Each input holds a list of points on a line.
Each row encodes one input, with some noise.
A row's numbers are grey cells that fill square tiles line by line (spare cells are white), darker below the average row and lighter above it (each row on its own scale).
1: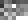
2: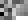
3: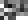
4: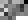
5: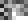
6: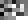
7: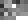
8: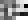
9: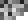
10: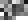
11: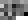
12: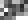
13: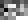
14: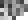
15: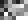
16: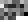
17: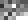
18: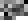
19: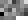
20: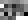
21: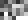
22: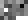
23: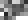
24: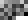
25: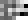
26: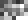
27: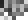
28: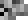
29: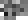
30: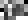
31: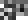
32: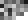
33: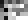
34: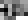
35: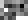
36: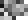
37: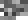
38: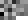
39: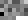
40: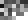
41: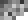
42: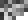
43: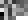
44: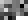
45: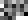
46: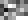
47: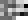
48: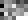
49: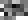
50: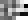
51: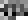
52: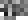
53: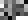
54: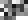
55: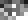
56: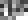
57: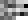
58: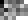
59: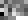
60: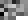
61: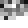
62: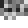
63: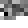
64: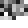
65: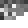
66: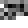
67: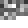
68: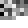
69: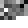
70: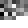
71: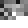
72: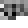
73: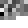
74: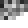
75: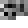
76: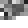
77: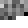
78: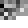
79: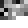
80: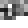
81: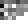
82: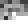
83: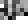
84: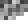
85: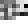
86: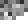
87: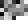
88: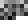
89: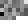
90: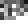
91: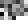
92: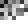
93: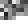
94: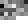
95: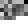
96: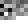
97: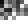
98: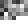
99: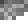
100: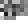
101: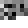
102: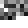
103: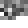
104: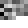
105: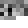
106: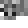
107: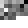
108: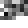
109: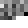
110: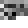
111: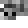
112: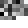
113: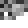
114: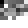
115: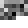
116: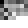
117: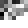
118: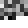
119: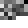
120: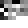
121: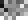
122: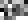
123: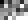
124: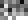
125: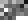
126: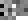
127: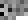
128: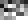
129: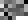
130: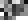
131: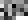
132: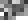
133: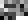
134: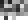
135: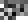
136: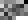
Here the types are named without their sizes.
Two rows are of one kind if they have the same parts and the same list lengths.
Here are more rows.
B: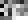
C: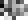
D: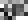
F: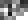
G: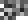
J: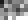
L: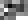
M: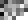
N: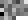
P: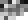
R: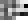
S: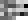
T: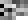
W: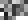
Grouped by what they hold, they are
B, C, F, J, M, N, P, T
D, G, L, W
R, S

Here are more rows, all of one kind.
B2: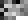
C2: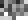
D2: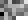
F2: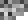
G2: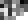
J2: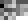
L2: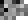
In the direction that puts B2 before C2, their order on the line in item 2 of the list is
B2, L2, J2, C2, G2, F2, D2.
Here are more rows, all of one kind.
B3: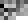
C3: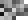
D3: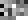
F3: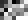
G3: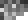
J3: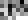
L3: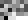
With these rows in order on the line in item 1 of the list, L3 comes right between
B3 and J3.
